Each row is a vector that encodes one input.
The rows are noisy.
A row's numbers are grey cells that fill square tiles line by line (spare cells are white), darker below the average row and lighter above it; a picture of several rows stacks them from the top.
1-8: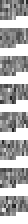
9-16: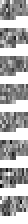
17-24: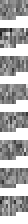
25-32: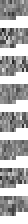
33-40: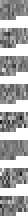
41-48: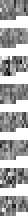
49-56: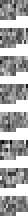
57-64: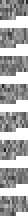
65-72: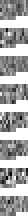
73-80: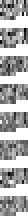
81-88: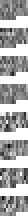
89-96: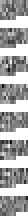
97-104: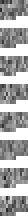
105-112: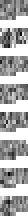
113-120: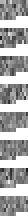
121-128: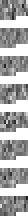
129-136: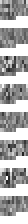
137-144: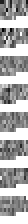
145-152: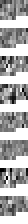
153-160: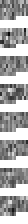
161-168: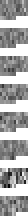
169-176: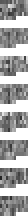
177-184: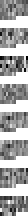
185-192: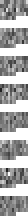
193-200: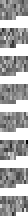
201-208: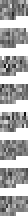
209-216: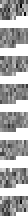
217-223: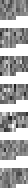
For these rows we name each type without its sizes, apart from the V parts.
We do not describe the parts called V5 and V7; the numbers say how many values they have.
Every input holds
either a point on a line and a true/false value, or a value of V5 and a value of V7.
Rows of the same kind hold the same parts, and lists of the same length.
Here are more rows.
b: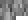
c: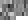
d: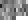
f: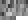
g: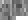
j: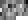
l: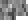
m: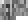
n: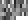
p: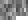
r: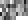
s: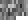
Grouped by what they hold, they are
b, c, d, j, n, r
f, g, l, m, p, s

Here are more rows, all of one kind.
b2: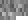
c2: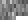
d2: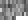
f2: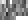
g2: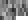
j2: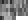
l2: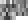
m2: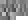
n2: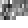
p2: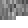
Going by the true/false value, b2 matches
l2 and m2.
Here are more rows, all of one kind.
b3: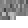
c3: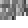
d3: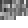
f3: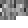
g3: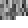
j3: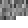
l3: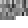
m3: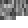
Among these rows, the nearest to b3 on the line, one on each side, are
d3 and l3.
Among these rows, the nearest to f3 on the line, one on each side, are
j3 and m3.
